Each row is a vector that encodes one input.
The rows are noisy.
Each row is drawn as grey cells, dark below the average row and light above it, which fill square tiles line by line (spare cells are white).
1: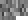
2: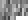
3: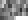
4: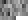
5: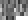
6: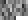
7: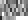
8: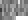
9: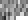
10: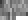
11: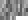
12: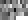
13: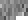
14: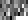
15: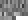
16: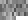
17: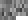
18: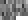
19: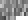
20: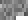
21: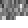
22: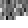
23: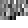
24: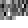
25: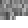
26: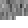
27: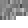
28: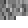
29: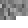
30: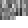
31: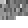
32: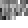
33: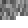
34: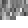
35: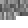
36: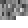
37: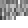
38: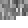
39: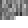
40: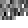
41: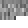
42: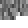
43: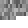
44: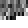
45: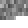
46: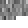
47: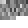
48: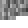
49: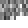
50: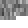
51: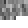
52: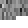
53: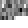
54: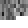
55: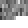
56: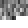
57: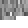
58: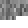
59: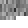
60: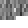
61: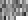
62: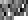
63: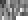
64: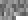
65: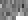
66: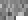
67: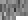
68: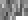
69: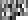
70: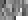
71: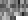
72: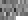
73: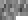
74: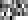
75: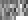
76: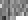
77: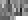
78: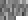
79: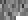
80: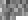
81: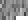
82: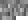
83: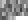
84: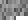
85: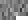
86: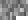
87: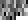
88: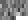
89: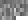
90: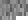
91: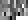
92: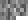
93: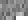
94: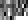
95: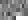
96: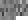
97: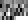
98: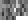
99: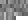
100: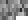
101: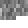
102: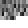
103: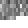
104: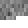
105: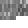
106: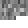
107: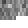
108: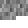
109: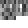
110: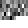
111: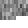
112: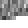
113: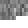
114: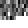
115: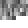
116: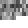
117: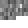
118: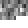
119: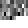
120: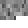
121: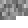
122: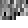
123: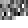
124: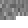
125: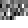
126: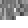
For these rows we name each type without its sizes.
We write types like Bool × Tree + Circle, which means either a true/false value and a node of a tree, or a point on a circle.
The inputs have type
(Bool × Bool × Bool × Bool + Unit) × Label + Tree.
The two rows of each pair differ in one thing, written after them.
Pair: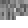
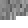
one of the four true/false values
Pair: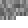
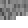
one of the four true/false values
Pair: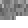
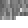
the label
